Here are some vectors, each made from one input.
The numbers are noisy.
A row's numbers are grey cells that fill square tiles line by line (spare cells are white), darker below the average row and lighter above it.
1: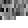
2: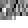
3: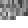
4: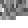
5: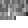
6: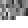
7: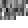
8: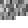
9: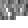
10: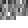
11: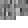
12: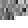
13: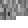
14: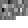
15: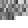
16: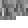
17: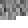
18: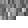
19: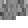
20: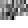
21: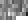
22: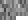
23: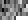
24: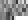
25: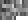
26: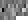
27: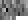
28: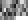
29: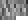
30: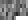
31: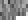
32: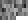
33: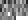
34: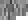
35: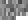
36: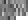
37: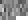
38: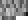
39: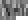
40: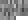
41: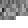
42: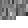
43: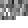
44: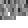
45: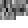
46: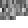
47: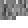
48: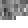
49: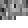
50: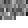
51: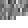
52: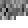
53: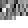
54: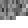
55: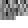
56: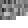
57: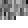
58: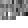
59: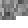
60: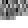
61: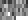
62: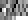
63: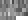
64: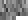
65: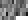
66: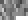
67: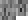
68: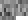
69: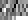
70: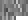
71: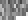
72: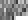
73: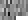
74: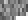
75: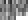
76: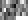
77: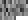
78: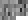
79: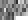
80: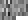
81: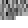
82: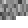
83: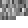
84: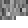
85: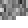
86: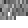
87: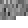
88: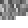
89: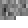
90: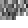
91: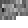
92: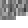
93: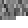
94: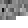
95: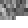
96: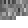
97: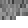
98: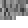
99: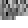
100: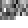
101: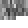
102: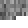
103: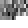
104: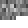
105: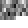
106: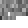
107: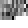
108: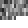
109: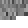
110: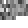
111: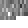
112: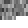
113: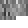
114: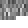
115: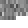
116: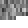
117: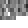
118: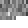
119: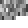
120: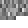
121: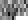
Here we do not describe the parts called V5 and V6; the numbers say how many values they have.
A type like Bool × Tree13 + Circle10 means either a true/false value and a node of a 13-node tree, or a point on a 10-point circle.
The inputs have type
(Bool × Bool × Bool + V6) × Tree8 + V5.
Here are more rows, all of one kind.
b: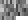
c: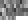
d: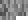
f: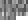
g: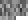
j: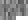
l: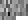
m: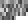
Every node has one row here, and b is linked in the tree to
c and j.
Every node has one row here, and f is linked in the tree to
j and m.
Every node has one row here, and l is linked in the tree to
d.
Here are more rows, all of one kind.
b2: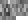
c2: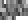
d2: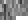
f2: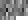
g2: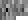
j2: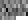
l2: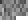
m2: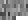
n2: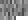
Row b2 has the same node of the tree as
d2 and l2.
